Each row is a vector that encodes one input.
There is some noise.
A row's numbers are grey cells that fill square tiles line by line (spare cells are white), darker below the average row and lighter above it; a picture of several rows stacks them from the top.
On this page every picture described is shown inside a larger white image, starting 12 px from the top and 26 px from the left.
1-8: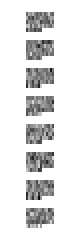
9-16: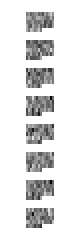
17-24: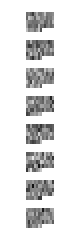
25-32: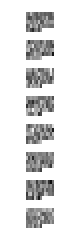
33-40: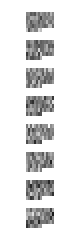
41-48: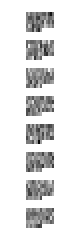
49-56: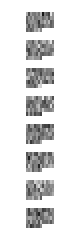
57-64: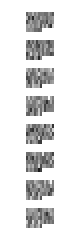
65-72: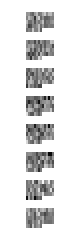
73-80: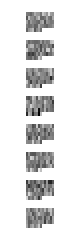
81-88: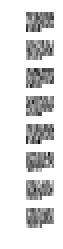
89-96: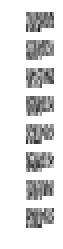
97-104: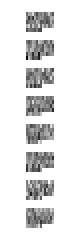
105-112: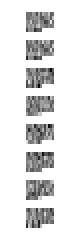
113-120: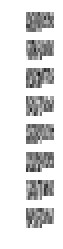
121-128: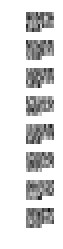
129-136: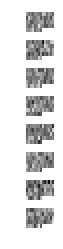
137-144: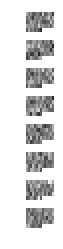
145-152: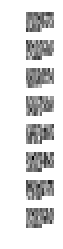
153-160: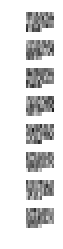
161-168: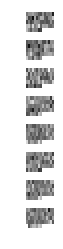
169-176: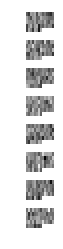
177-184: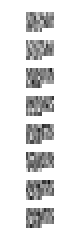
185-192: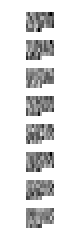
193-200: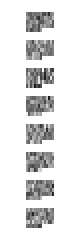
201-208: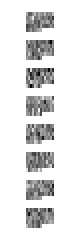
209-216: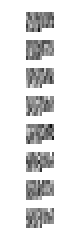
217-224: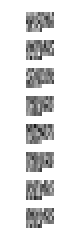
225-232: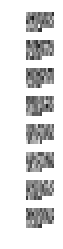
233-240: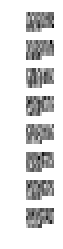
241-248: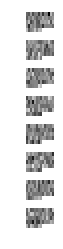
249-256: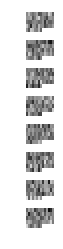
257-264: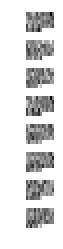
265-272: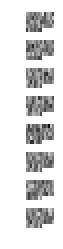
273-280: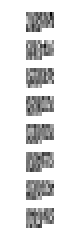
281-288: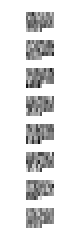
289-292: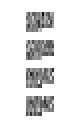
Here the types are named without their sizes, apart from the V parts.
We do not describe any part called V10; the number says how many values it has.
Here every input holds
a true/false value, together with either a point on a circle, or a value of V10.
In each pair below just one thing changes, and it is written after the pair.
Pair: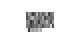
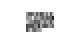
the place on the circle
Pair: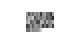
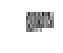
the place on the circle
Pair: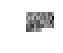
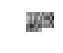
the place on the circle
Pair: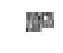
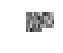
the place on the circle
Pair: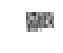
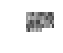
the place on the circle
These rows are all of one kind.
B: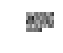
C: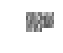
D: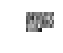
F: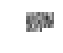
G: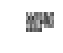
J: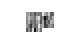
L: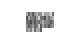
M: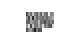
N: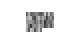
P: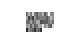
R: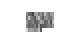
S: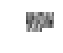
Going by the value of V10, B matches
F, G and P.
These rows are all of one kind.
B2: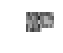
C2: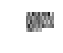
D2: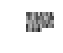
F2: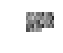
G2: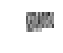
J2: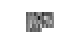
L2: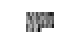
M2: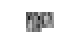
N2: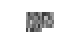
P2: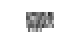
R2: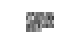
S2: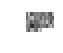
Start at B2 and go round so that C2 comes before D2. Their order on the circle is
B2, C2, N2, J2, G2, M2, P2, S2, F2, L2, D2, R2.
